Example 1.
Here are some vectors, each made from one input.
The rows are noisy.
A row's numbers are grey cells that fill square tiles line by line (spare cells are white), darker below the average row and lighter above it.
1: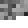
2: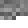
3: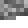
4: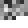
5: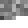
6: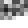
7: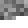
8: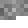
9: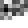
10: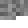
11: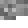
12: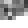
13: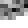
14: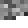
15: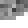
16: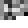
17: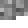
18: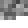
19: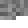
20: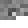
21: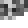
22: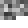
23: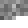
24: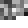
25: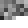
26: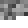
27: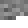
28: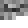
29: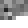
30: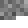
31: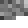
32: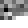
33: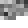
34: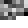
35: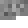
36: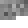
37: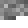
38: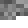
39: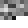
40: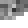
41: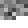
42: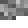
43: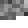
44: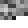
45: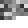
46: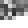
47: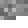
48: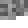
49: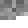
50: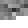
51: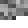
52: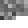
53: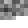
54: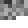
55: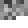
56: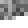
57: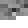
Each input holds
one of 10 labels.
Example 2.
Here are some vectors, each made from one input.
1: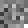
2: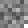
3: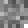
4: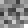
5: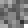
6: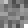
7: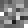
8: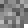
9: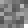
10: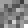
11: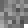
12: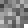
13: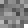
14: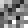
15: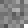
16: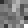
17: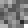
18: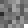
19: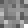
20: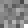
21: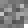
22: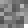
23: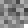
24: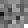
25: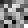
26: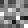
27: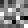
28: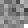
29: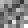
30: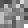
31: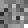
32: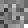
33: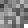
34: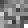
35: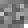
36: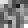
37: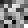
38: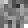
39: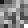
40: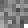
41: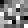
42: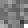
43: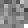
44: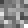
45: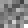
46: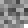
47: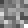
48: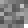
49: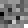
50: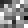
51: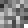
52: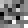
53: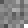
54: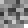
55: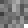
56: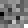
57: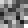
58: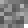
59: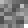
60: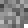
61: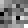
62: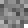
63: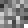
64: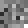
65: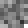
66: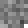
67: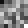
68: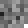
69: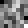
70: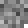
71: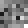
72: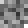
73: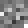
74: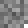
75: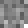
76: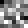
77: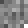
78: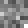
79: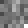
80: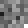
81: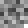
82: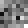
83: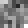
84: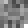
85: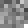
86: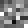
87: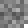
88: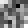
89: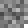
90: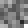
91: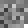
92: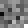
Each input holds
a point on a 9-point line.
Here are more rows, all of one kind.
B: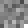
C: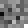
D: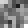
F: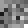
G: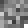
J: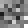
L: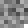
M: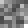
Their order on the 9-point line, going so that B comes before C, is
L, G, M, D, B, J, C, F.
